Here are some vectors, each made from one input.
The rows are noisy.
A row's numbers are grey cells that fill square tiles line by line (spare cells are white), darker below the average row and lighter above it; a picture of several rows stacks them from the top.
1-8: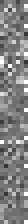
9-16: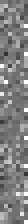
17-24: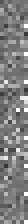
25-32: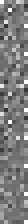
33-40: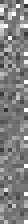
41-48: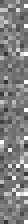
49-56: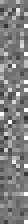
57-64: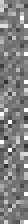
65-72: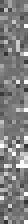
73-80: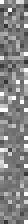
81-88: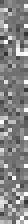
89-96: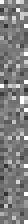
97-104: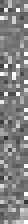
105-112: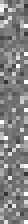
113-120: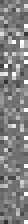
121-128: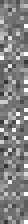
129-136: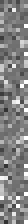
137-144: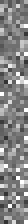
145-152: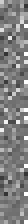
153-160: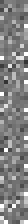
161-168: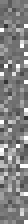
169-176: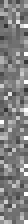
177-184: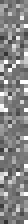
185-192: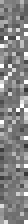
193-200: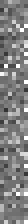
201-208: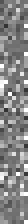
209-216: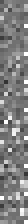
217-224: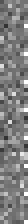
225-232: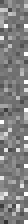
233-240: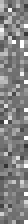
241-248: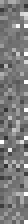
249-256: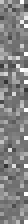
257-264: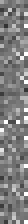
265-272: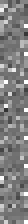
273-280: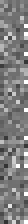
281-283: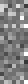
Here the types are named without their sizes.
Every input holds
a list of points on a line.
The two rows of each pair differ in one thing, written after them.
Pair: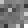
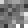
the place on the line in item 1 of the list
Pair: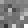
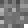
the place on the line in item 2 of the list
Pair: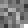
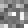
the place on the line in item 1 of the list
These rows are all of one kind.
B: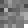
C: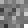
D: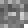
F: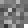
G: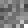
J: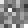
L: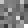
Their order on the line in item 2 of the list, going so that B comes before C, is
J, B, F, C, D, G, L.
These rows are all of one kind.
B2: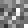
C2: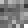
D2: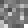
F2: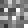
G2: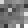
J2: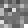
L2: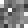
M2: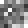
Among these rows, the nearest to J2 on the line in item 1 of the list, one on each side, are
C2 and G2.
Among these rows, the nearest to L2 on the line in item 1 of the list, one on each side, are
B2 and G2.
